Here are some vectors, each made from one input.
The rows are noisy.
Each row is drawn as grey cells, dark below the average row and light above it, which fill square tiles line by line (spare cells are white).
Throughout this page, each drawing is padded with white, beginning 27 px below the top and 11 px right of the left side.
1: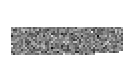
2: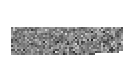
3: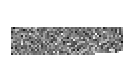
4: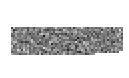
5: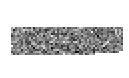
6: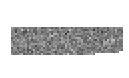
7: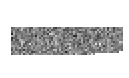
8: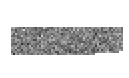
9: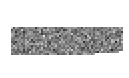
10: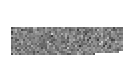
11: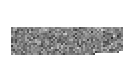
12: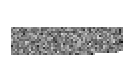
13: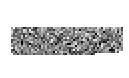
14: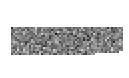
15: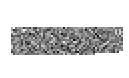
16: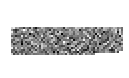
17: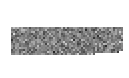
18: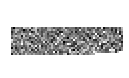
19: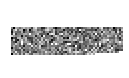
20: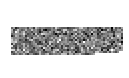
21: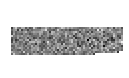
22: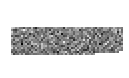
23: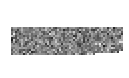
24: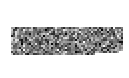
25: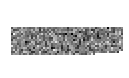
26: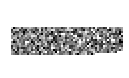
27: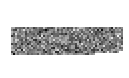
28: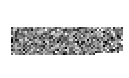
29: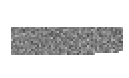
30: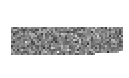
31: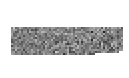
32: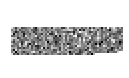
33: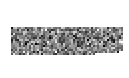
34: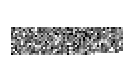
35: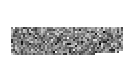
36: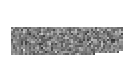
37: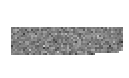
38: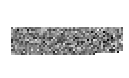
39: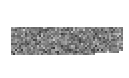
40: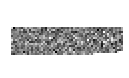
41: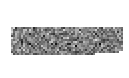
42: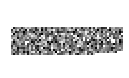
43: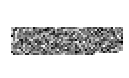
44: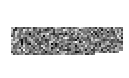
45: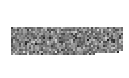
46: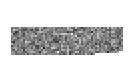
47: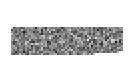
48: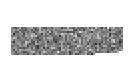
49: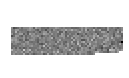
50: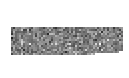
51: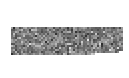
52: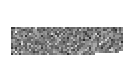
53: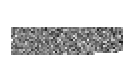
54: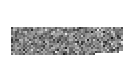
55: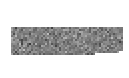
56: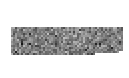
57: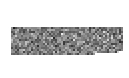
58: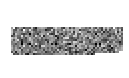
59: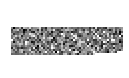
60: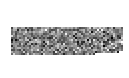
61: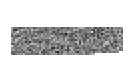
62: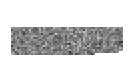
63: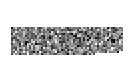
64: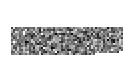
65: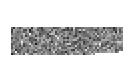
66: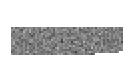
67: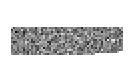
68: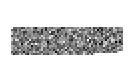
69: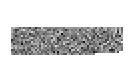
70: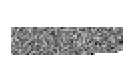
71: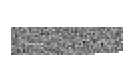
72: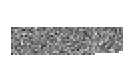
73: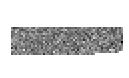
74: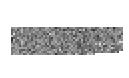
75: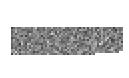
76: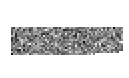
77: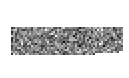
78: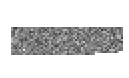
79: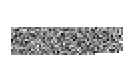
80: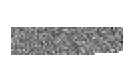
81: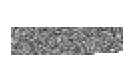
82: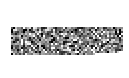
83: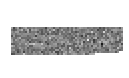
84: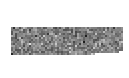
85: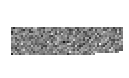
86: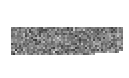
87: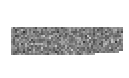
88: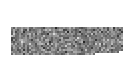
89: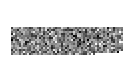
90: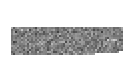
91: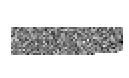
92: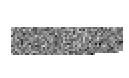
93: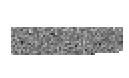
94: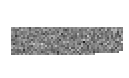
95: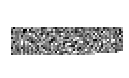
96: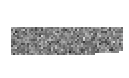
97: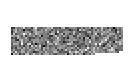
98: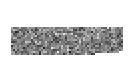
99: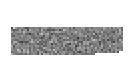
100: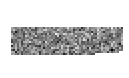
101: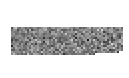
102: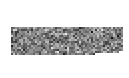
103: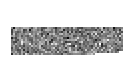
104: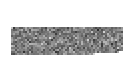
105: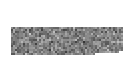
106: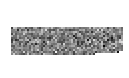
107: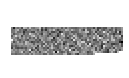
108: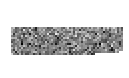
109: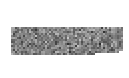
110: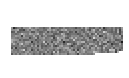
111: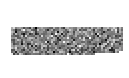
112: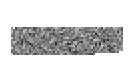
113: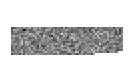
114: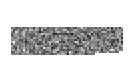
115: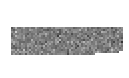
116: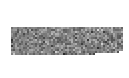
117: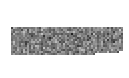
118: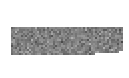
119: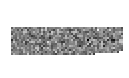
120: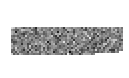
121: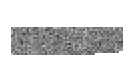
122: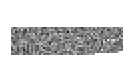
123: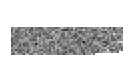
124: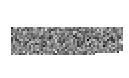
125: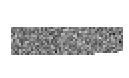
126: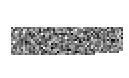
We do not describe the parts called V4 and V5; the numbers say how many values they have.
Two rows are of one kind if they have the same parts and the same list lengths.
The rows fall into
5 kinds.
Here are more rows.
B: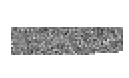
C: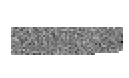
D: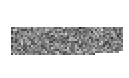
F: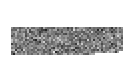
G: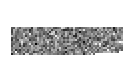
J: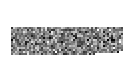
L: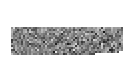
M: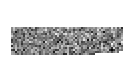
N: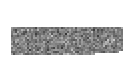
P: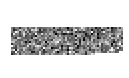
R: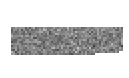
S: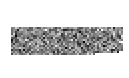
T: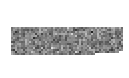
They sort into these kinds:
B, N
C, D, J, L, M
F, G
P, S
R, T

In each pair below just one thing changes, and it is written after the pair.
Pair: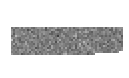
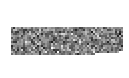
the value of V5
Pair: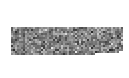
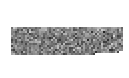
the value of V5
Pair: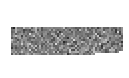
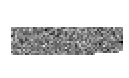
the value of V4
